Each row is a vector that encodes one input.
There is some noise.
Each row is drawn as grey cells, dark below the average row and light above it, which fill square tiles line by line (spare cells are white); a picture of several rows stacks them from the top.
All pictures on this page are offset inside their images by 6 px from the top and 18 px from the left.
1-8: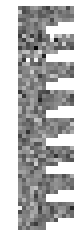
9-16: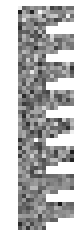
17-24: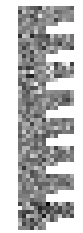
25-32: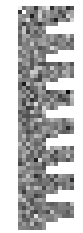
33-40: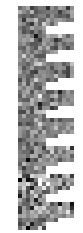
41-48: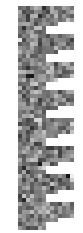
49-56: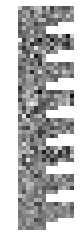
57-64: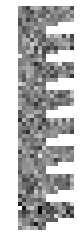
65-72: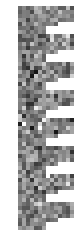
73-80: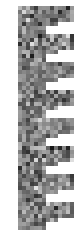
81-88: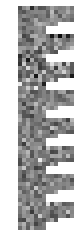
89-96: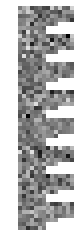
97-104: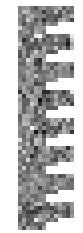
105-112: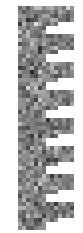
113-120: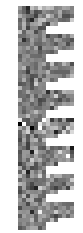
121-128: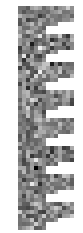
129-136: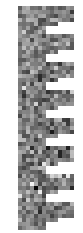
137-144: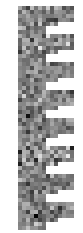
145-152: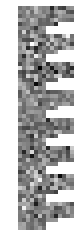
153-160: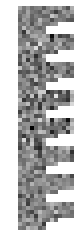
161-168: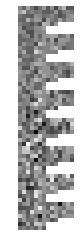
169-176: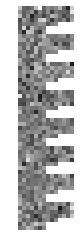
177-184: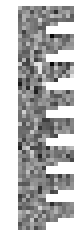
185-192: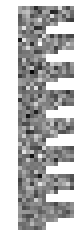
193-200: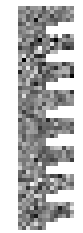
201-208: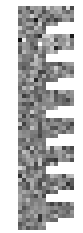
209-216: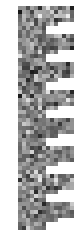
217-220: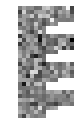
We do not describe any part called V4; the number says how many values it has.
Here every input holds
a point on an 11-point line, together with either four true/false values, or a value of V4.
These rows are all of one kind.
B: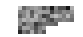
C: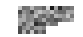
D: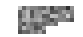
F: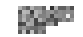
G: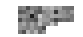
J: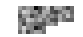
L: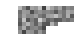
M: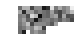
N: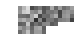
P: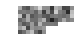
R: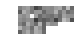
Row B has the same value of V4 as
D, L, M and N.
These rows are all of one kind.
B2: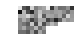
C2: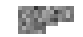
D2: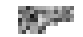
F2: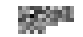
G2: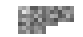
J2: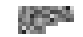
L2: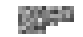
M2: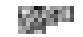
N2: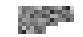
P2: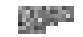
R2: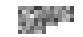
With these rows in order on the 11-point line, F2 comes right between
G2 and M2.
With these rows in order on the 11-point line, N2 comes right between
B2 and L2.
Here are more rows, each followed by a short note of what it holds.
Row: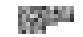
a point on an 11-point line and a value of V4
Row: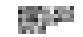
a point on an 11-point line and a value of V4
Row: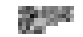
a point on an 11-point line and four true/false values
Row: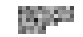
a point on an 11-point line and a value of V4
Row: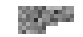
a point on an 11-point line and a value of V4
